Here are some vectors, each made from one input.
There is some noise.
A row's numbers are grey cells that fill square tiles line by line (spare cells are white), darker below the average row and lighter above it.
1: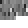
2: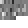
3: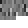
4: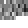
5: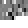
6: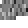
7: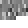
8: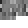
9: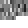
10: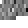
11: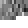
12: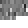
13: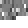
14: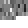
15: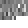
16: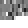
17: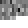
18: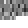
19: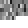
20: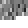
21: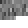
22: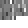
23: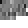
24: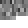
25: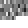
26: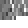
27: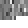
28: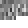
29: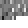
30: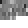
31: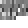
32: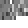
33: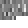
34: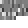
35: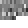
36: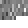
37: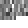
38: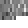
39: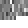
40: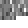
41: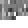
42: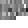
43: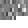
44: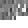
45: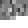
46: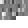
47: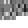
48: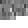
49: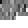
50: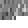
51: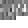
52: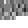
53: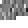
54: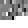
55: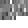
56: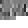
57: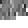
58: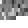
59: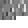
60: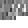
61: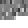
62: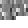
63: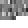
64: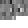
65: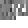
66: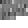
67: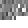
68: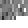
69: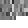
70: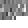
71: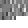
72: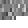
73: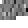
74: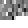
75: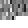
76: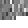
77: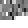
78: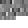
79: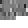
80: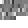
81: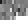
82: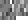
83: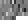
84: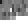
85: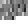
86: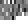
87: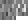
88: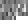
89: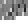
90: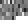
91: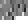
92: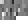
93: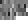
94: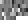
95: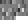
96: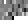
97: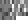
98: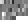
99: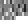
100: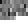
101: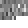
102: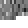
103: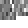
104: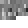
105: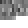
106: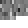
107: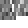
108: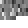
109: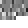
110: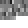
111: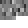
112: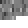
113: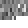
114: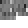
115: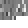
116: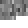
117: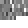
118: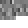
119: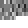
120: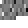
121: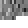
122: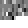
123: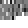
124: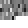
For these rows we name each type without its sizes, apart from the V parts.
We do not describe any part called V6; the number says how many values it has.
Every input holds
a true/false value, together with either a point on a line, or a value of V6.
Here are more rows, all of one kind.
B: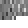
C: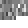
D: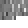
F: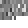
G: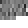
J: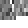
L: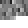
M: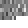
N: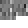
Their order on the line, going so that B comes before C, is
G, J, N, D, B, M, F, C, L.
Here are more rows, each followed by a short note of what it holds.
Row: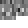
a point on a line and a true/false value
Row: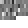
a true/false value and a value of V6
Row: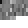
a point on a line and a true/false value
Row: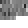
a point on a line and a true/false value
